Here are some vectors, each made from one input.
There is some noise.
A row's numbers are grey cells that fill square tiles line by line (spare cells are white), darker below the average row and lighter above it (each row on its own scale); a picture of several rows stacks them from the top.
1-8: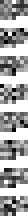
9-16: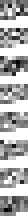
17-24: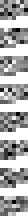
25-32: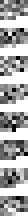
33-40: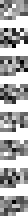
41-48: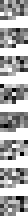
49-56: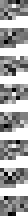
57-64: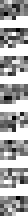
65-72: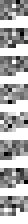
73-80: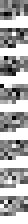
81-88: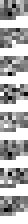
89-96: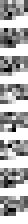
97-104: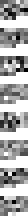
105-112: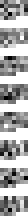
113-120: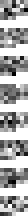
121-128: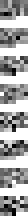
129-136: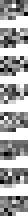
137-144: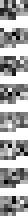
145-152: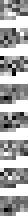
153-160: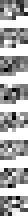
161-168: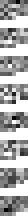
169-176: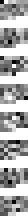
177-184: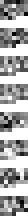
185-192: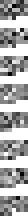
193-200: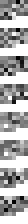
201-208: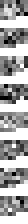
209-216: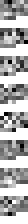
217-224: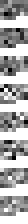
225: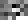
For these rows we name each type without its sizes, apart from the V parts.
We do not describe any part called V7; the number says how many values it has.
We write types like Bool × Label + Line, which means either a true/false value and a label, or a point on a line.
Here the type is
Bool × (Line + V7).
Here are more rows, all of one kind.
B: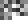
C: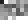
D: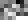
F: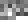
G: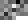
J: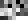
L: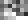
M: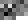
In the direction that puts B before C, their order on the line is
B, G, M, D, J, F, C, L.
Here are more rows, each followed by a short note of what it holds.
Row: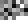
a true/false value and a value of V7
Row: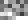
a point on a line and a true/false value
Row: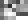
a point on a line and a true/false value
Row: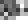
a true/false value and a value of V7
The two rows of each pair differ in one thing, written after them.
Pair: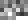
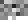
the true/false value
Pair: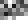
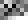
the place on the line
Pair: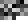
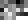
the true/false value
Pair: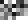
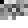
the place on the line
